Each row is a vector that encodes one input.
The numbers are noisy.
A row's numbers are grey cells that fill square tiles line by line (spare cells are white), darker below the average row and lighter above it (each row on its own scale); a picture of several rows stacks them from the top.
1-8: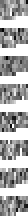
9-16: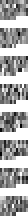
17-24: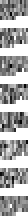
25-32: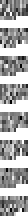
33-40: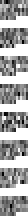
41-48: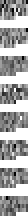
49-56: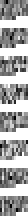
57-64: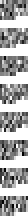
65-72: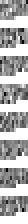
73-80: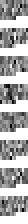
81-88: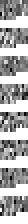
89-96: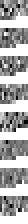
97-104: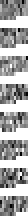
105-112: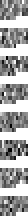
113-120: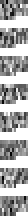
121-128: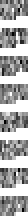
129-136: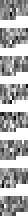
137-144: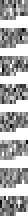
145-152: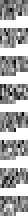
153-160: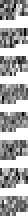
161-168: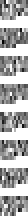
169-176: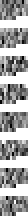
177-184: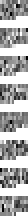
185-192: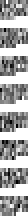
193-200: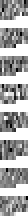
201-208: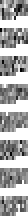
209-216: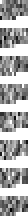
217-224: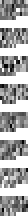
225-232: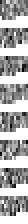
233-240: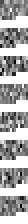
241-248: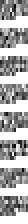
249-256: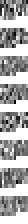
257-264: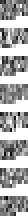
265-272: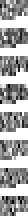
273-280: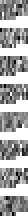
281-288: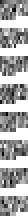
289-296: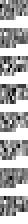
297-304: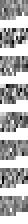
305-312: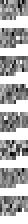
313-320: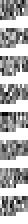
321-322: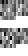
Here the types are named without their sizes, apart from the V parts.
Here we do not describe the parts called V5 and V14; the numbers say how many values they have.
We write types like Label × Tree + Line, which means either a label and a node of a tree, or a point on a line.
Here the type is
Bool × Bool × Bool × V5 + (Label + Line) × V14.
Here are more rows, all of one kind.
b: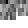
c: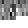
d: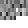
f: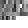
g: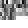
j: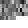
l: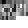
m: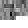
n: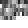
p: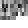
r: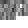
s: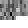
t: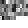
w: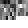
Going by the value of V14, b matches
n, s and w.
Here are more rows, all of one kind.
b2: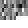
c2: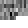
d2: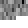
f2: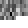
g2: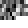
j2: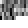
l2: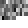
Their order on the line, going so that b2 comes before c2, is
b2, j2, c2, d2, f2, g2, l2.
